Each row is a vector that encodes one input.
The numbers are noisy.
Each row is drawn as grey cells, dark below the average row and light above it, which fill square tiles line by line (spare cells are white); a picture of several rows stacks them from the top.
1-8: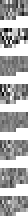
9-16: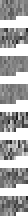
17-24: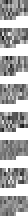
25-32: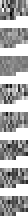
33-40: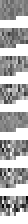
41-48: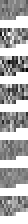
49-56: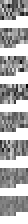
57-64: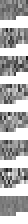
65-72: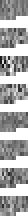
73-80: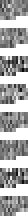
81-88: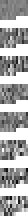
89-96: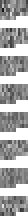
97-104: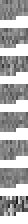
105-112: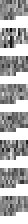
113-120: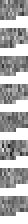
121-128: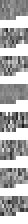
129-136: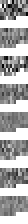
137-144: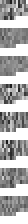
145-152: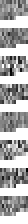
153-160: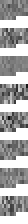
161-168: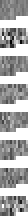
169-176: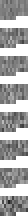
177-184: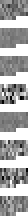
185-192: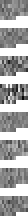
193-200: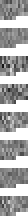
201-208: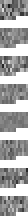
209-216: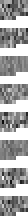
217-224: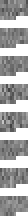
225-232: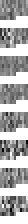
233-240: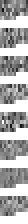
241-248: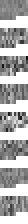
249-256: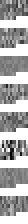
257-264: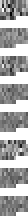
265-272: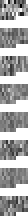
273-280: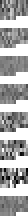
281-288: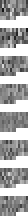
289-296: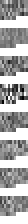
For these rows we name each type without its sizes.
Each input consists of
a list of points on a line.
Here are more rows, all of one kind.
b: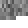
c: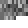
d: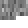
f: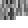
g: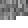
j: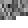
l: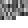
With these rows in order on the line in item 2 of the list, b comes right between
c and d.
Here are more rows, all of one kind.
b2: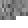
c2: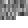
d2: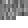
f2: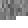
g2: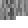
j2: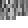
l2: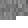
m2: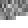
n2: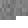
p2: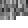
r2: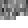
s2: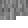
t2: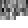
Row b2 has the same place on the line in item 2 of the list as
d2, g2 and m2.
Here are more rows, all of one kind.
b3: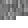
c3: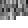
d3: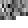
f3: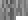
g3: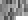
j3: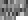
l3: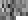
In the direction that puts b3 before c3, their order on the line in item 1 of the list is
l3, g3, j3, d3, f3, b3, c3.
